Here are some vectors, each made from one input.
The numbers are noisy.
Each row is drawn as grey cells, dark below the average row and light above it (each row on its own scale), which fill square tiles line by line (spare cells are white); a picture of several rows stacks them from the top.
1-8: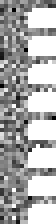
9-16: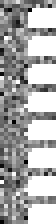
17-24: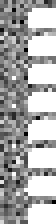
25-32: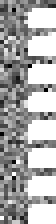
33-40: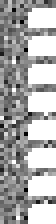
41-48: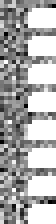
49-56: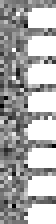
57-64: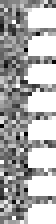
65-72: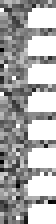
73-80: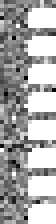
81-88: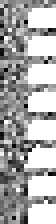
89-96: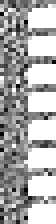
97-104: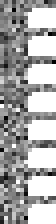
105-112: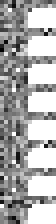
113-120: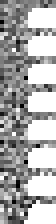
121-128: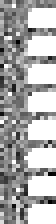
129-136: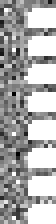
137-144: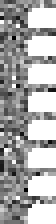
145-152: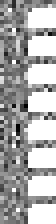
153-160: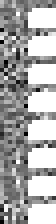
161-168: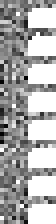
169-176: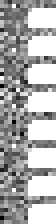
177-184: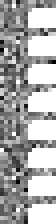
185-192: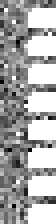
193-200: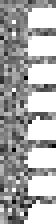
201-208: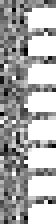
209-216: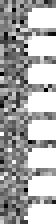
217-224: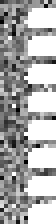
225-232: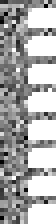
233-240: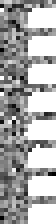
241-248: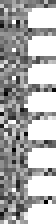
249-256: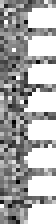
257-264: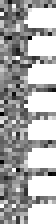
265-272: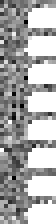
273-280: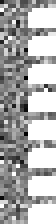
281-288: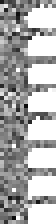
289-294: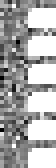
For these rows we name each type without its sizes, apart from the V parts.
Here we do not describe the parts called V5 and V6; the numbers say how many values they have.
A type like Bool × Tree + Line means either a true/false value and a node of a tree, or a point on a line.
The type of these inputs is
Tree × (Tree + V5) + V6.
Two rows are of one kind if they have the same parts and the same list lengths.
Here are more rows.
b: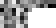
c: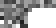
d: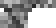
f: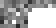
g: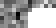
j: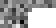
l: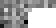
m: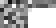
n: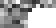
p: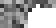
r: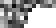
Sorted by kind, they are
b, c, j, m
d, n, p, r
f, g, l

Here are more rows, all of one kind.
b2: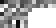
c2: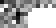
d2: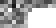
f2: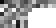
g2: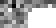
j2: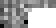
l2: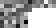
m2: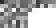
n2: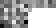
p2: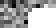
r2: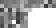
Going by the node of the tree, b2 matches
f2 and m2.
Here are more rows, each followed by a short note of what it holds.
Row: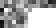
a node of a tree and a value of V5
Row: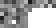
a node of a tree and a value of V5
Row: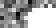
a node of a tree and a value of V5
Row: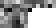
a value of V6
